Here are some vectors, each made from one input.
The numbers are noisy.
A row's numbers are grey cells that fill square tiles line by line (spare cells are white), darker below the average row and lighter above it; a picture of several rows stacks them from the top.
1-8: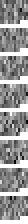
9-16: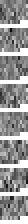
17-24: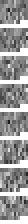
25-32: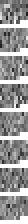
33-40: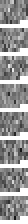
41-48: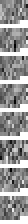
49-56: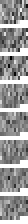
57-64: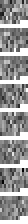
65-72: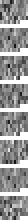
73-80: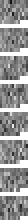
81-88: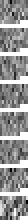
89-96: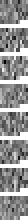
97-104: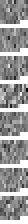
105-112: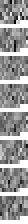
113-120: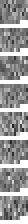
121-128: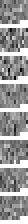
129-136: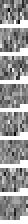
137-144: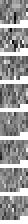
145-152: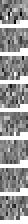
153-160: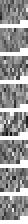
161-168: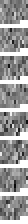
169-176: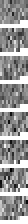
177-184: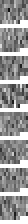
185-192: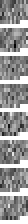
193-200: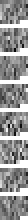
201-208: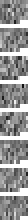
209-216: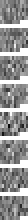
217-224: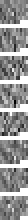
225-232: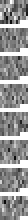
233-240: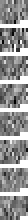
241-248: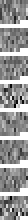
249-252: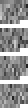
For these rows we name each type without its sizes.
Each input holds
either a point on a circle, or four true/false values.
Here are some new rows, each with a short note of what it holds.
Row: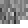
four true/false values
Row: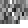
four true/false values
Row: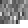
a point on a circle
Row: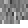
four true/false values
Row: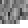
a point on a circle
